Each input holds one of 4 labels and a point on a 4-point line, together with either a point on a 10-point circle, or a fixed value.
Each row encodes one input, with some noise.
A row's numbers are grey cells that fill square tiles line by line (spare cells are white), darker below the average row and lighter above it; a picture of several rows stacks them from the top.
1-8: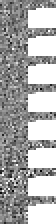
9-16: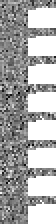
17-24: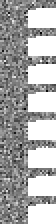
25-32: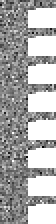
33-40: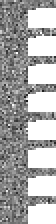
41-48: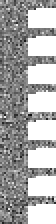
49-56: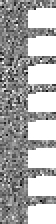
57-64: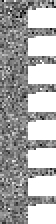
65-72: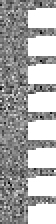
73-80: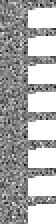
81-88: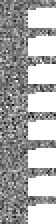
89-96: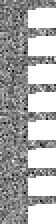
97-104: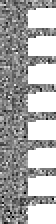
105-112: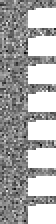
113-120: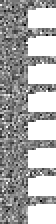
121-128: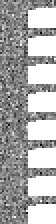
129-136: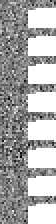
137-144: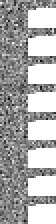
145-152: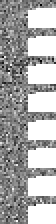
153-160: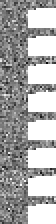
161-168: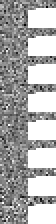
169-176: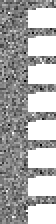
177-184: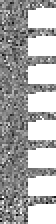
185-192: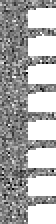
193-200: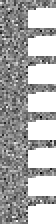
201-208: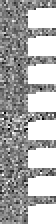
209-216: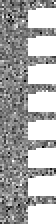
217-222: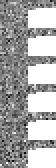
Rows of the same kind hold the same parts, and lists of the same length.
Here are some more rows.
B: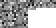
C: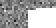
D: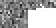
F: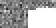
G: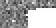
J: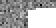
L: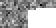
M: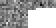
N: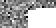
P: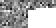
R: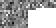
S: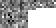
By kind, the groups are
B, C, G, J, L, M, N
D, F, P, R, S

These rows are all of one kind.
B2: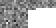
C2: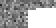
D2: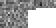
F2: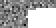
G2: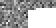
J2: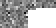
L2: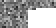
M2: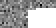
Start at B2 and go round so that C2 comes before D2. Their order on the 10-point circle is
B2, C2, M2, D2, F2, J2, G2, L2.
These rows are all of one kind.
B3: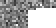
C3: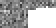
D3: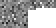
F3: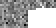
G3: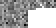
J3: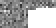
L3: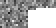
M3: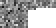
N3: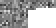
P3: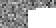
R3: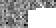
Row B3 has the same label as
L3 and M3.
